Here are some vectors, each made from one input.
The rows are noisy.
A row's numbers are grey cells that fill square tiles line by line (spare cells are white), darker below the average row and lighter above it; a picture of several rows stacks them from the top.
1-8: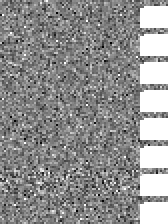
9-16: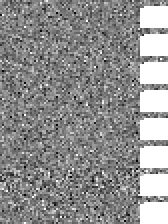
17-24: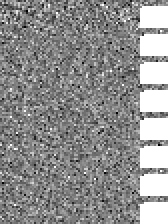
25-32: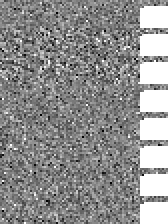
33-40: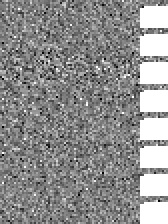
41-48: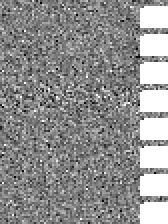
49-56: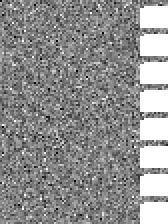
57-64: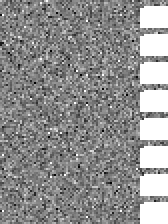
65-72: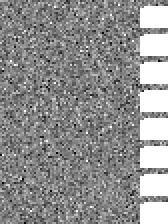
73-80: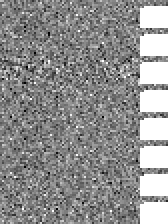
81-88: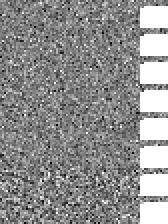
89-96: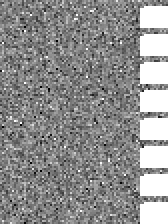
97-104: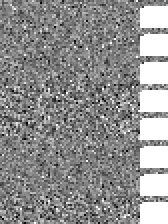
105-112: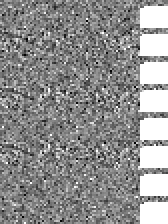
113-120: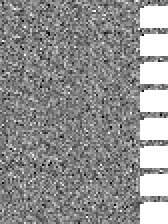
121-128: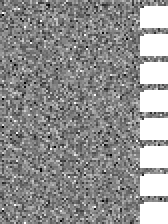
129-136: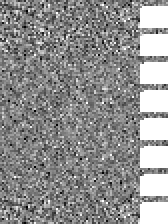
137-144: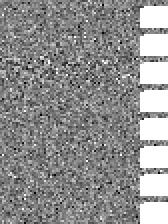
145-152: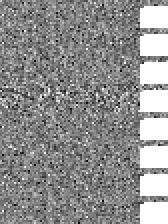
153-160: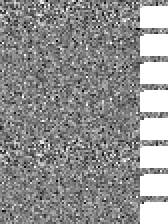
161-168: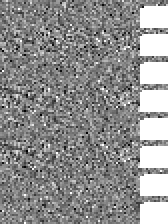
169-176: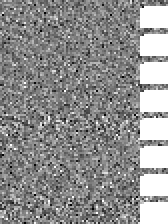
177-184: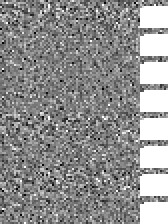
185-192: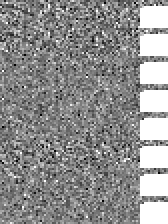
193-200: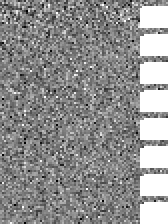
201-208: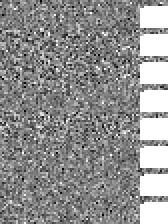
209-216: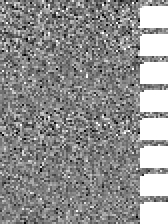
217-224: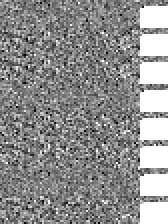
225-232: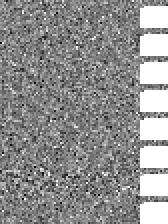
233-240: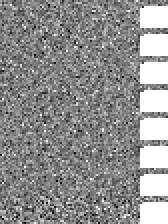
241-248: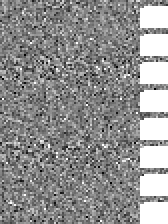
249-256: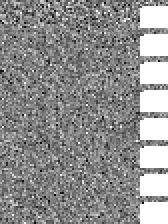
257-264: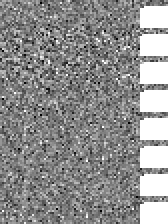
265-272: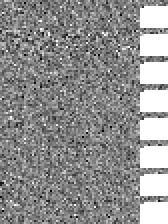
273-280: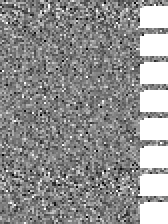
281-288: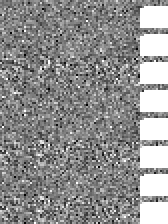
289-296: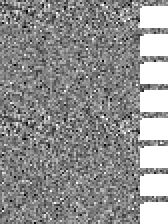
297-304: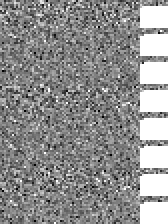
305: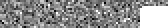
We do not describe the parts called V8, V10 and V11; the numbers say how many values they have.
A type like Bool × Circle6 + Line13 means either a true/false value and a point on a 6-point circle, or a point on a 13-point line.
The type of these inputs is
(Bool × Circle5 + V8 × V11) × V10 + Label7.
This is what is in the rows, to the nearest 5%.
About 20% of them hold one of 7 labels. The rest hold a value of V10, together with either a point on a 5-point circle and a true/false value, or a value of V8 and a value of V11.
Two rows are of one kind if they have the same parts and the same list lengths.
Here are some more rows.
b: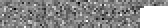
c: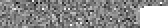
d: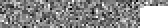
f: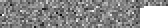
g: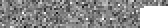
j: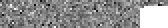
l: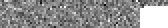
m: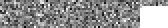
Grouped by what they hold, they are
b, f, g
c, j, l
d, m

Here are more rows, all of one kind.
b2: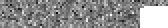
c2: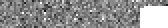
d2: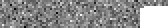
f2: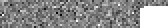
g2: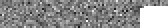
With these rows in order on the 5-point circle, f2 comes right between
b2 and g2.
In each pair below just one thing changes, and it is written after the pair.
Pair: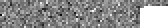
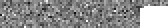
the true/false value
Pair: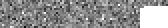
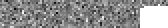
the true/false value
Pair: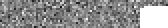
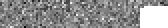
the value of V10
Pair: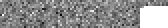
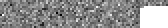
the place on the 5-point circle
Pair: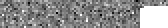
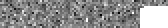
the place on the 5-point circle
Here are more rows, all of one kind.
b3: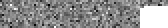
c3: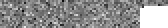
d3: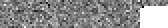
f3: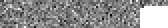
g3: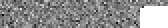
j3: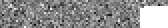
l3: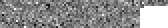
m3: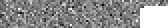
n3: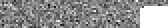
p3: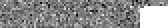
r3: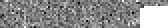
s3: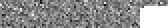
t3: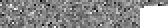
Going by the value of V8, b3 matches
l3 and p3.
